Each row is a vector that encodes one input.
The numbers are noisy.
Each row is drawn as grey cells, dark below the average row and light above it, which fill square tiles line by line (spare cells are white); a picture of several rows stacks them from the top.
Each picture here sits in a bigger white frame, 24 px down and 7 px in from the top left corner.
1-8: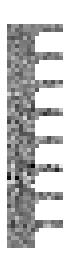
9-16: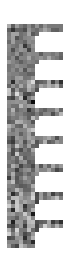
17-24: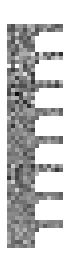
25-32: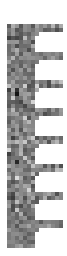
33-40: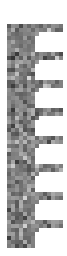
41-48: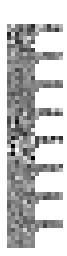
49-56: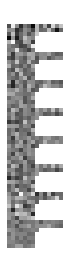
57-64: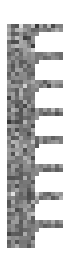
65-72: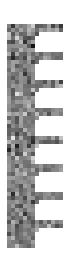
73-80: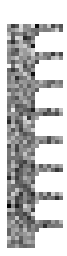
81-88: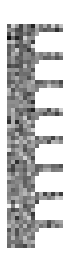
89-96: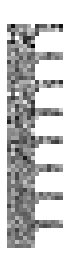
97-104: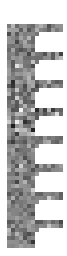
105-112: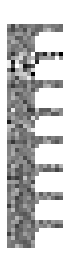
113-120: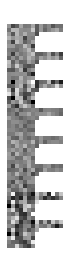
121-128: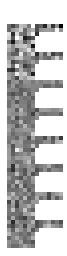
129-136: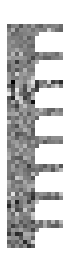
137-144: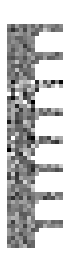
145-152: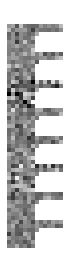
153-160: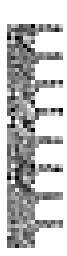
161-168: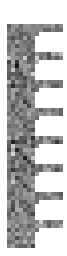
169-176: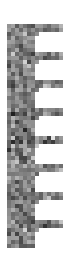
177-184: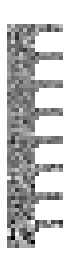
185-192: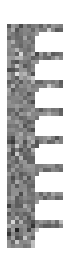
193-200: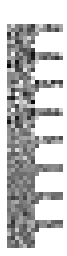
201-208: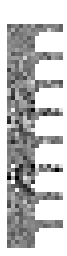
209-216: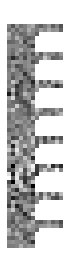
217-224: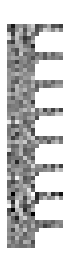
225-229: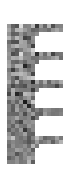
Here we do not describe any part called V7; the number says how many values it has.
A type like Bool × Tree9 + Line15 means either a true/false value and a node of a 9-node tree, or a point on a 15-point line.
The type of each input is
Bool × V7 + Line9 + List2(Line8).
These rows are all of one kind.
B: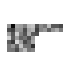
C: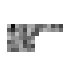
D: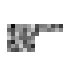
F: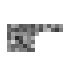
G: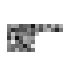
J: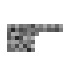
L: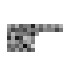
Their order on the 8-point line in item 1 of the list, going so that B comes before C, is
B, J, D, L, C, G, F.
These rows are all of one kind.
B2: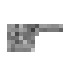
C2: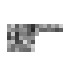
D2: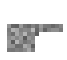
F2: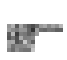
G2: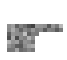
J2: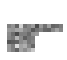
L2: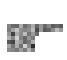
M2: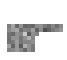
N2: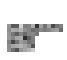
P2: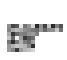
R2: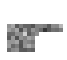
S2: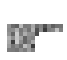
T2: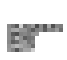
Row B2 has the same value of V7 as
C2 and F2.
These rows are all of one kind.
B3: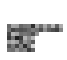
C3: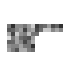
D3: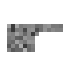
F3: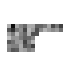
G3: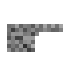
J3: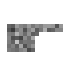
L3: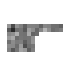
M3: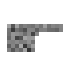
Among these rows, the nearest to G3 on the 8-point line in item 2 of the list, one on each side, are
B3 and J3.
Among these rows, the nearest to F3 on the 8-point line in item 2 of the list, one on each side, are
D3 and M3.
